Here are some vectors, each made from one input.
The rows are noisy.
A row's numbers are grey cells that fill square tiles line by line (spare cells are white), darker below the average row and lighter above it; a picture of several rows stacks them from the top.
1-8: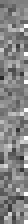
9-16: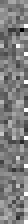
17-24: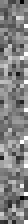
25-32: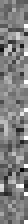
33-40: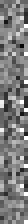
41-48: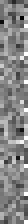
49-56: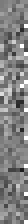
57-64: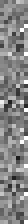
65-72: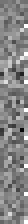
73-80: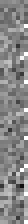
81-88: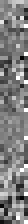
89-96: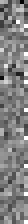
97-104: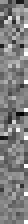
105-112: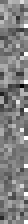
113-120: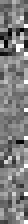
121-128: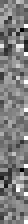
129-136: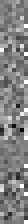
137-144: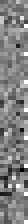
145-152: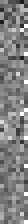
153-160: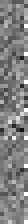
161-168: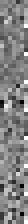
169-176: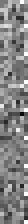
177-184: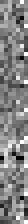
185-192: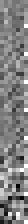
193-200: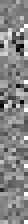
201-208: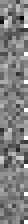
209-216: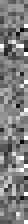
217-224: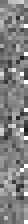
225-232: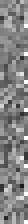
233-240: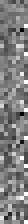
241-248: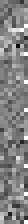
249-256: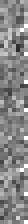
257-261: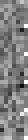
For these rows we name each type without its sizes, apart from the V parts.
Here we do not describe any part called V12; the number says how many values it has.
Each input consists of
a value of V12, together with either a point on a circle, or a point on a line.
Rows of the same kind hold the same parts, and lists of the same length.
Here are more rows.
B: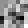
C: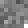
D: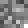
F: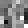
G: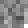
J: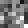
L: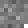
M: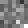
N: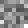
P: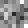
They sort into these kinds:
B, C, D, G, J, M, N
F, L, P

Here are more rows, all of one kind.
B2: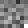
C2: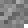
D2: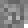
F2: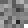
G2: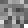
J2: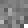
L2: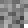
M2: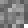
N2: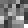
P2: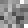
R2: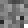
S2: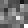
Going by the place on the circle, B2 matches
G2, L2 and P2.
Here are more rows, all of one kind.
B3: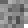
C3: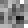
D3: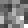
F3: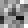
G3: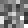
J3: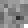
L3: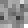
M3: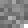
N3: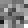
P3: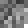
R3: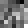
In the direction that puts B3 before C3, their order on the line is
R3, F3, B3, M3, N3, J3, C3, G3, L3, P3, D3.
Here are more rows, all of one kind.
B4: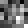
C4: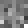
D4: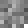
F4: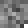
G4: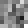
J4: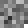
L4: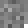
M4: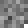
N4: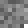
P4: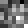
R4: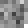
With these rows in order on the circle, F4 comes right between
D4 and G4.
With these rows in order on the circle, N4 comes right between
C4 and L4.
